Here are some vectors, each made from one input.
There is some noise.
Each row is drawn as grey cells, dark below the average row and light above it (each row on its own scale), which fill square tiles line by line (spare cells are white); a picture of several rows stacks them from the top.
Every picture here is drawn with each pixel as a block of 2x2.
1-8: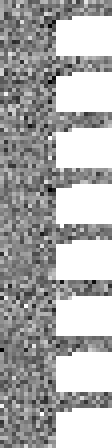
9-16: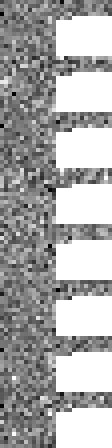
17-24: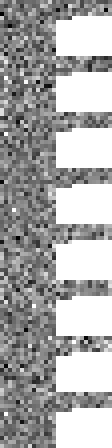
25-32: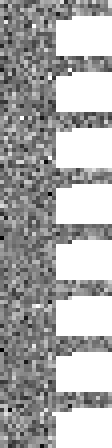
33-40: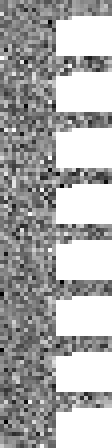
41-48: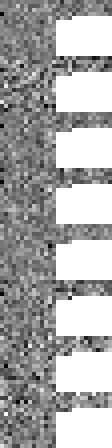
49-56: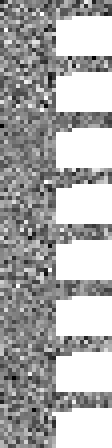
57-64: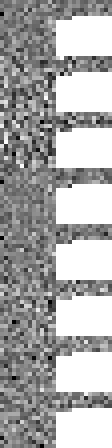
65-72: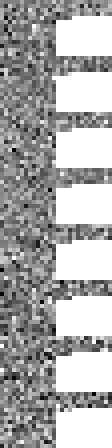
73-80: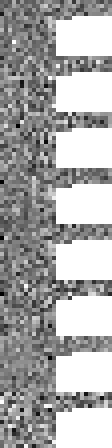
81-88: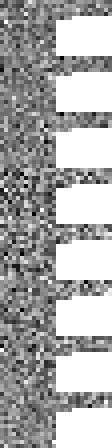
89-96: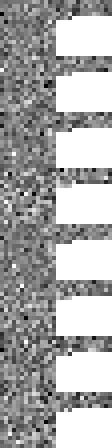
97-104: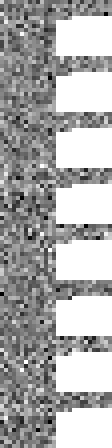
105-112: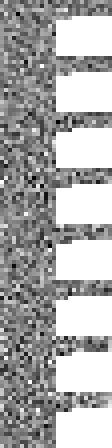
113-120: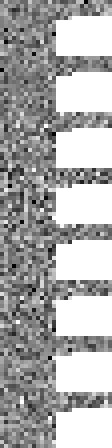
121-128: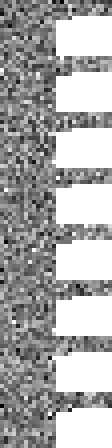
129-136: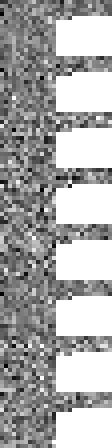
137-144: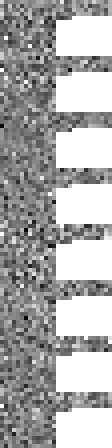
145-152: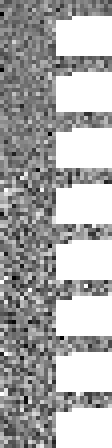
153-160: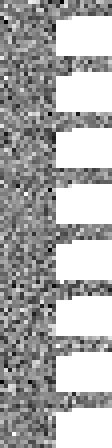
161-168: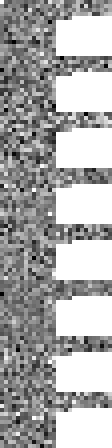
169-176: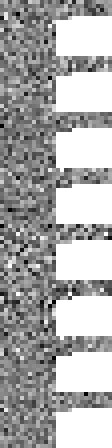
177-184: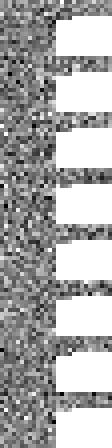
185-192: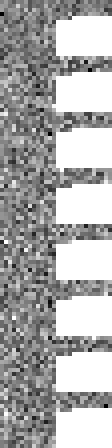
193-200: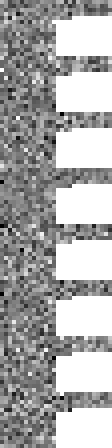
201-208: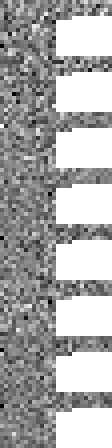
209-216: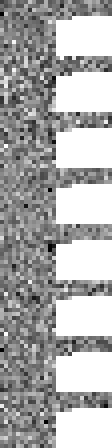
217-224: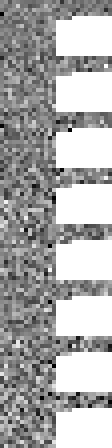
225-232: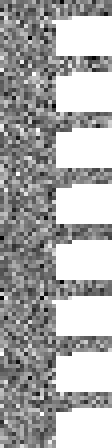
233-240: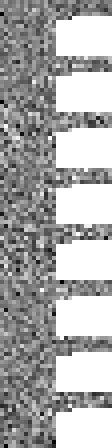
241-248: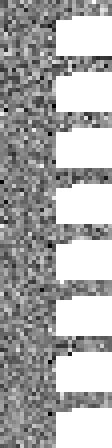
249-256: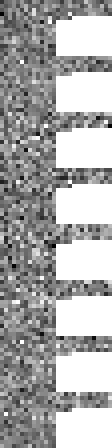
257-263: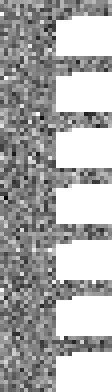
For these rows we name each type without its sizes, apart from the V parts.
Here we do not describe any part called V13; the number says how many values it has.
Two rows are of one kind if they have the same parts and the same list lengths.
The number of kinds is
3.
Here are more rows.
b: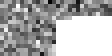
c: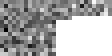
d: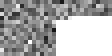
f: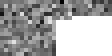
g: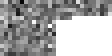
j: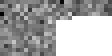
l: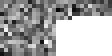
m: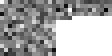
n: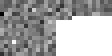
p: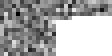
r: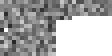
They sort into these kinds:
b, d, g, p, r
c
f, j, l, m, n

